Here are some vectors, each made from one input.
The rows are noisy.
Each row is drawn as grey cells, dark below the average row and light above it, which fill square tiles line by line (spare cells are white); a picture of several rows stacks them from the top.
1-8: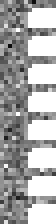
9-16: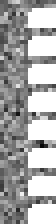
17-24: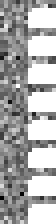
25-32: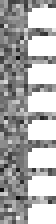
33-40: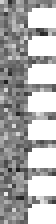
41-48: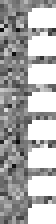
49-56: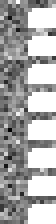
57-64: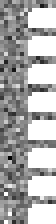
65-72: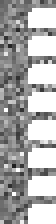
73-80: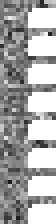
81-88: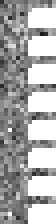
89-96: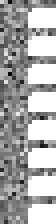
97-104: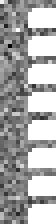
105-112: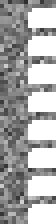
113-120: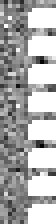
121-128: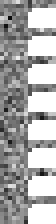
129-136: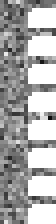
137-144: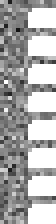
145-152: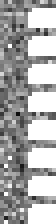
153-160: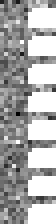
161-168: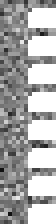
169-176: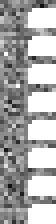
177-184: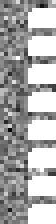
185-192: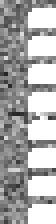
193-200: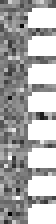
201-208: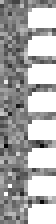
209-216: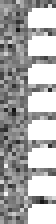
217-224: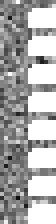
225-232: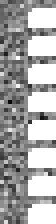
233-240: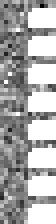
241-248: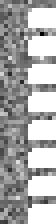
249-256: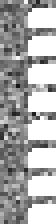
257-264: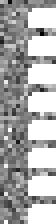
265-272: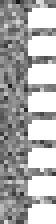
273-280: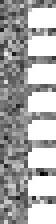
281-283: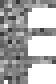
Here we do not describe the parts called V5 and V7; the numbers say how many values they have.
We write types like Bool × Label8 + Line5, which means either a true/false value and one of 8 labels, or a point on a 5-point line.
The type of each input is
(Bool × Bool × Bool × V7 + Line6) × (Circle6 + V5).
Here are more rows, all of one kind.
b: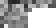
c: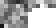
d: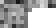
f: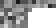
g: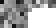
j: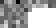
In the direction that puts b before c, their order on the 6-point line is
g, j, b, f, d, c.
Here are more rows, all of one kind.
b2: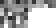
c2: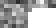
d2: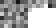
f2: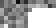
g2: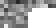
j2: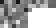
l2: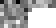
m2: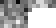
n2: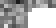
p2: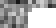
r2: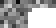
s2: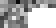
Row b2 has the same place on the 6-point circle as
j2, l2 and m2.
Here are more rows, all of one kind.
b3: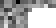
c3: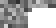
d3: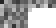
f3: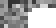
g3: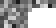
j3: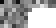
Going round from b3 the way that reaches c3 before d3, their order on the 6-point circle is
b3, c3, f3, g3, d3, j3.
